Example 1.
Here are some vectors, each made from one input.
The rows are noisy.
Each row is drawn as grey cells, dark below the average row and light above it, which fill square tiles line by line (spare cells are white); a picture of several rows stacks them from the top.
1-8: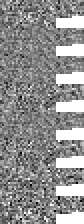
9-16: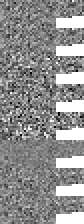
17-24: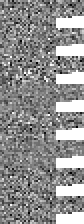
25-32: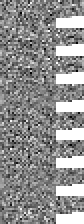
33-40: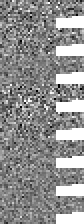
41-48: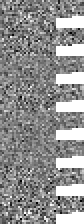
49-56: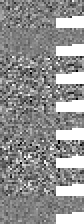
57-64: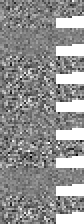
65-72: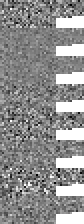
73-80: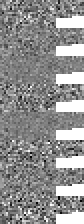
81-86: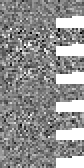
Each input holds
a node of a 9-node tree.
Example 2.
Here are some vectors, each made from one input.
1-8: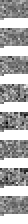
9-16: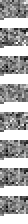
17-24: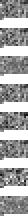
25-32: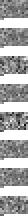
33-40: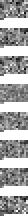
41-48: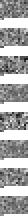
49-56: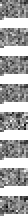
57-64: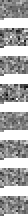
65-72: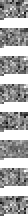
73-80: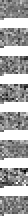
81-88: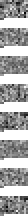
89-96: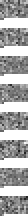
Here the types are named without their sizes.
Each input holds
a point on a line.
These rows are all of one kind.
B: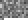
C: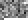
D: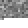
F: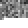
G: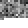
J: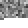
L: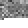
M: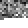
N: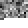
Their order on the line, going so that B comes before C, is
M, G, F, B, D, L, J, C, N.
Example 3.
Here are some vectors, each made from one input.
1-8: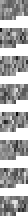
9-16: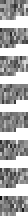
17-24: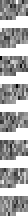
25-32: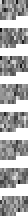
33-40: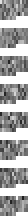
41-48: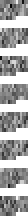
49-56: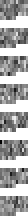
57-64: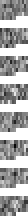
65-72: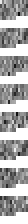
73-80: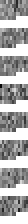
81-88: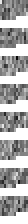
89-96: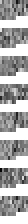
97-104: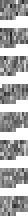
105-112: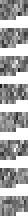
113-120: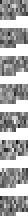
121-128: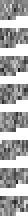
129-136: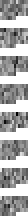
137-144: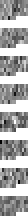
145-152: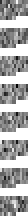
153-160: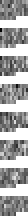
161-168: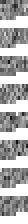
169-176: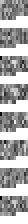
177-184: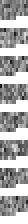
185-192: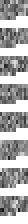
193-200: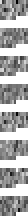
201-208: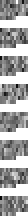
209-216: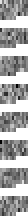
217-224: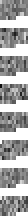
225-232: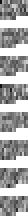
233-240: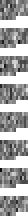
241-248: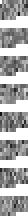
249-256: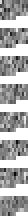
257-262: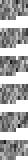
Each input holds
a point on a 3-point line and a point on a 7-point line.
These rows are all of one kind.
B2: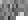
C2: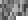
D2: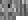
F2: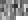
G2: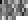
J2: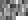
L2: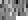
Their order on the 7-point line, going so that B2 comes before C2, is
F2, L2, B2, J2, C2, D2, G2.
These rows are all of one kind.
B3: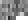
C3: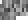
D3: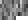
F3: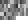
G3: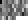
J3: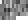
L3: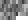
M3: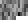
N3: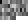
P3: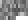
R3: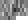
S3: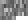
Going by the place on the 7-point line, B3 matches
C3, J3, L3 and P3.
